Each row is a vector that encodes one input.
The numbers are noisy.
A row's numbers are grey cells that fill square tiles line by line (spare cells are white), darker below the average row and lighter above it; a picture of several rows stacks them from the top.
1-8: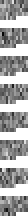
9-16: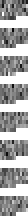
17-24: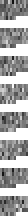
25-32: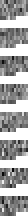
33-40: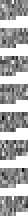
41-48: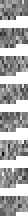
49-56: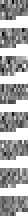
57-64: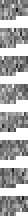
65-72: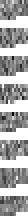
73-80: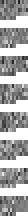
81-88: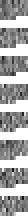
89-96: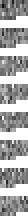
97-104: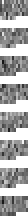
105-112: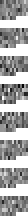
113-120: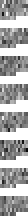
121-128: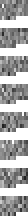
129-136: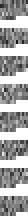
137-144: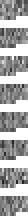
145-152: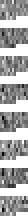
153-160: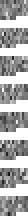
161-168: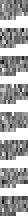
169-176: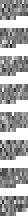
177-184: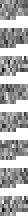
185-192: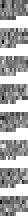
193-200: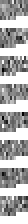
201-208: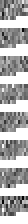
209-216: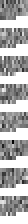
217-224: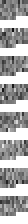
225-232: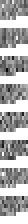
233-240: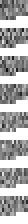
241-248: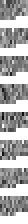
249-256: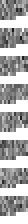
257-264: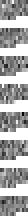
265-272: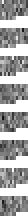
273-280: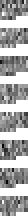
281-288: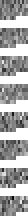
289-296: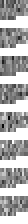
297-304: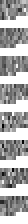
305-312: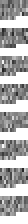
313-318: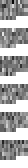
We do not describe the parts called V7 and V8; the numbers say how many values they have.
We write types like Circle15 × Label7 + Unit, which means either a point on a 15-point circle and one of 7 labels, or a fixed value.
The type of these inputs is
(Bool × V7 + V8) × Line3 × Line6.
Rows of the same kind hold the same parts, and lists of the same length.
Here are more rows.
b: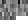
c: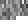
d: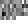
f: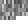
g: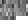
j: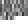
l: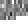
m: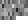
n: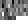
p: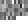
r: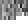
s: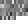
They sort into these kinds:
b, g, j, m, n
c, d, f, l, p, r, s

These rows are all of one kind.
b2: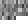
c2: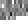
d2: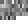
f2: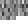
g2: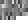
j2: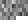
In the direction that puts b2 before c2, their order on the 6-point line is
f2, b2, j2, c2, d2, g2.
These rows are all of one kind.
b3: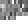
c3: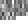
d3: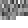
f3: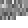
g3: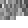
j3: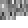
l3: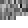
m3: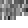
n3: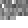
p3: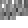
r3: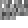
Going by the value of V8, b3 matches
p3 and r3.
